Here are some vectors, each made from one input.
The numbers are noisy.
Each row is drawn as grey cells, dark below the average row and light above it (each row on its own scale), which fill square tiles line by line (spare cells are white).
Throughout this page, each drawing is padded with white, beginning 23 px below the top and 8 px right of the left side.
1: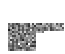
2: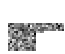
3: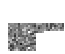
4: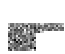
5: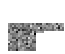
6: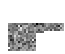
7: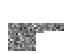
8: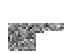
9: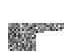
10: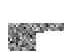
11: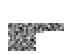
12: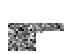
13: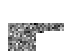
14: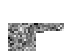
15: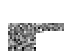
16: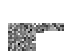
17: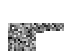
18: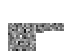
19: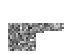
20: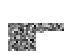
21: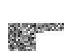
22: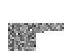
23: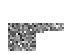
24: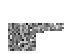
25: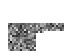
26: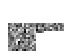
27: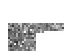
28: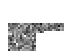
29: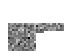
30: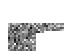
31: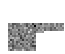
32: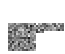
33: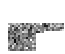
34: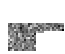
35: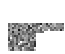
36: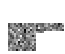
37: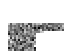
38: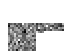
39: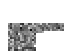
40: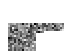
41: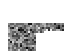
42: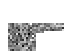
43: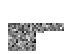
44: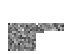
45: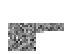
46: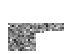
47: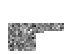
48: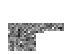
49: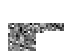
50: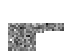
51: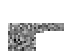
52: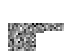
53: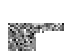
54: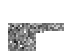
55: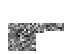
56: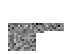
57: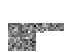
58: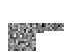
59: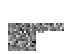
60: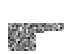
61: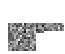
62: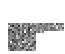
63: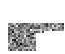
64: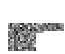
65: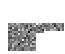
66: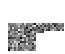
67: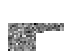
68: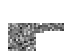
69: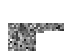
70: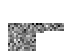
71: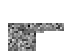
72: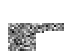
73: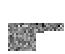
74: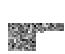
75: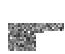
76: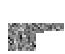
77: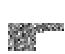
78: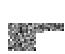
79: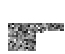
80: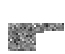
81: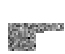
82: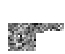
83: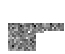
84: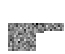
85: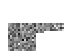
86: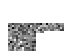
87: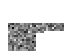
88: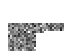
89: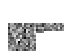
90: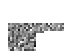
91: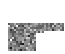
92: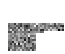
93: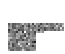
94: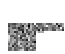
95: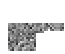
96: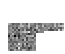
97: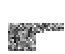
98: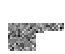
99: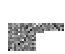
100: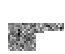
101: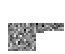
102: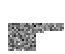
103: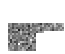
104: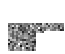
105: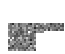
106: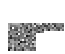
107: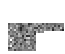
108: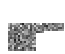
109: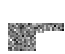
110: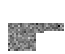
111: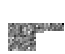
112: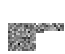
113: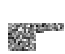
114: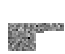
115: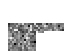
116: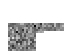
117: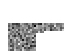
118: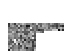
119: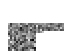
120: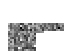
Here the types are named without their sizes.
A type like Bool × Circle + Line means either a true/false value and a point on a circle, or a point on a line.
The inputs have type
Bool × Bool × Bool + Circle.
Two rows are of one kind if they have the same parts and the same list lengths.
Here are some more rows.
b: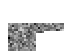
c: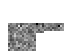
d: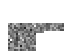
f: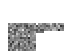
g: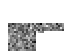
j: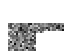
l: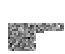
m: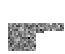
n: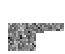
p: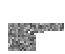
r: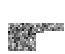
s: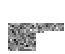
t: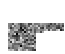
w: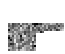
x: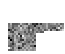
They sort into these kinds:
b, c, f, l, m, n, w, x
d, g, j, p, r, s, t

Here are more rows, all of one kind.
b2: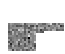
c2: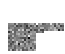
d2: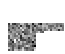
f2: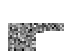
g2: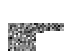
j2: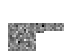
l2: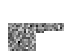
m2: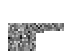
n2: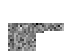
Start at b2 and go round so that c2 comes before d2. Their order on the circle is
b2, c2, d2, m2, g2, f2, n2, j2, l2.
